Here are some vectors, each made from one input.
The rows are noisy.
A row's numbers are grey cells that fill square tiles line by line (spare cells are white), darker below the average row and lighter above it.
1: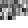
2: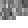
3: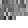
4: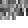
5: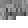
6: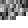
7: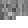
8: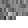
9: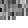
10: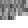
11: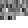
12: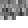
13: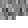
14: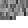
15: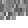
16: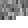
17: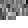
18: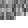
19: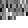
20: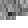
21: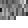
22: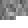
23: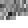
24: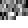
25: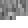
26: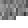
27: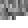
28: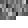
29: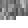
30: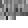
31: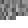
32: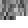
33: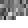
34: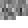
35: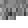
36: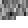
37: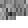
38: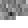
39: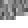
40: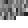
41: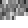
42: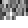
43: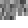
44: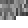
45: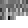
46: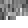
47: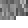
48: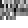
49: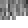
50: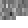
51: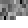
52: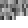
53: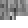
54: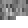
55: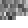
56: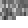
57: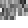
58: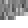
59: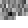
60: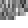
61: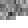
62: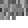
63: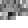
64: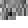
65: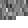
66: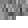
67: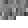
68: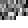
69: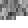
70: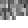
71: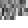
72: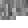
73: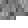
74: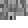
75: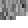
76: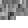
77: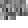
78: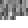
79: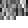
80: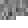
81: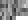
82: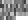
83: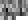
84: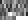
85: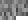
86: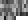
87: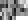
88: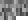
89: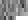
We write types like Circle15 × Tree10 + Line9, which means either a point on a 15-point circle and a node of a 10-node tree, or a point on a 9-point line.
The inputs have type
Label9 × Line5 + Line8.
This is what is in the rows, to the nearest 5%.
About 50% of them hold one of 9 labels and a point on a 5-point line. The rest hold a point on an 8-point line.
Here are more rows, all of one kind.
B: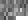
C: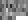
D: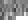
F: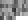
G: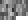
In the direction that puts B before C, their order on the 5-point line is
B, C, G, F, D.
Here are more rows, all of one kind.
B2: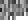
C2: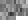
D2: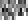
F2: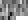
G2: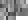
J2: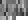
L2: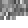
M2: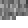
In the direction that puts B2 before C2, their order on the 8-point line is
G2, B2, C2, F2, L2, M2, D2, J2.
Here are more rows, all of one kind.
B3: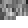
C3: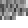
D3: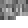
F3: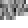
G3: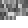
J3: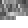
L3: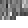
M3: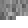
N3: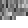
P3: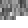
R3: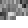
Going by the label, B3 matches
D3, M3 and R3.
